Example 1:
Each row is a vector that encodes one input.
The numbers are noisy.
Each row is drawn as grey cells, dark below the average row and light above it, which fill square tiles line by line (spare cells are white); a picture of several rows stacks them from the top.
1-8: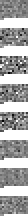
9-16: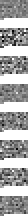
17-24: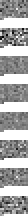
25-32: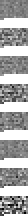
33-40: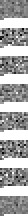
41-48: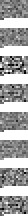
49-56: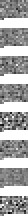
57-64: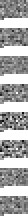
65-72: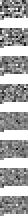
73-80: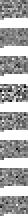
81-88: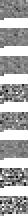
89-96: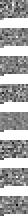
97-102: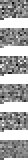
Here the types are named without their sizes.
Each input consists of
a list of points on a line.
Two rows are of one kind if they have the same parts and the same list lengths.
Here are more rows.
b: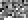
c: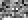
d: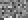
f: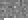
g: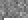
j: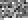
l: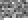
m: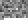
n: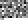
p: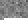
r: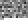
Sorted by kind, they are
b, d, g
c
f, j, l, m, n, p, r

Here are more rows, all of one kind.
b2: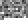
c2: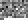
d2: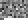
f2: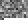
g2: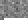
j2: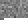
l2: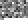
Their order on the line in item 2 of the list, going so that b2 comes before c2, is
f2, d2, b2, c2, j2, g2, l2.
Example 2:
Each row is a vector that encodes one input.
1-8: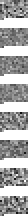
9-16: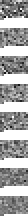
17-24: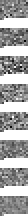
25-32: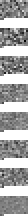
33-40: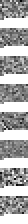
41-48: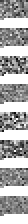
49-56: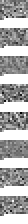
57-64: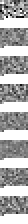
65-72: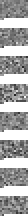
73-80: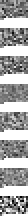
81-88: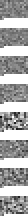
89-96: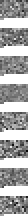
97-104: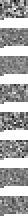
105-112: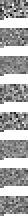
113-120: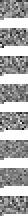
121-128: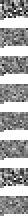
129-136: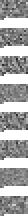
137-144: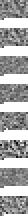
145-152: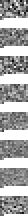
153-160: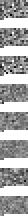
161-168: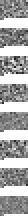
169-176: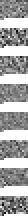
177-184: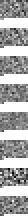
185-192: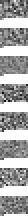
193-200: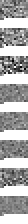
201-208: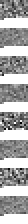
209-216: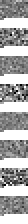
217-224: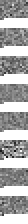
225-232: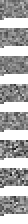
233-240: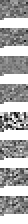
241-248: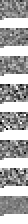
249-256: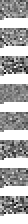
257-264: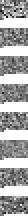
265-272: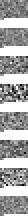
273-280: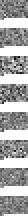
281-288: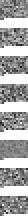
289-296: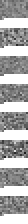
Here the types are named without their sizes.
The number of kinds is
3.
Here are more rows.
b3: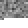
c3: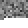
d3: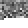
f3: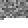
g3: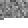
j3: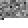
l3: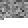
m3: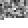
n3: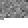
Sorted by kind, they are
b3, f3, l3, m3, n3
c3
d3, g3, j3

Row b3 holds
a point on each of two lines.
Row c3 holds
a fixed value.
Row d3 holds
a node of a tree.
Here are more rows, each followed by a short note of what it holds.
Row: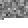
a point on each of two lines
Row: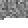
a point on each of two lines
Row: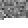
a point on each of two lines
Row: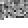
a point on each of two lines
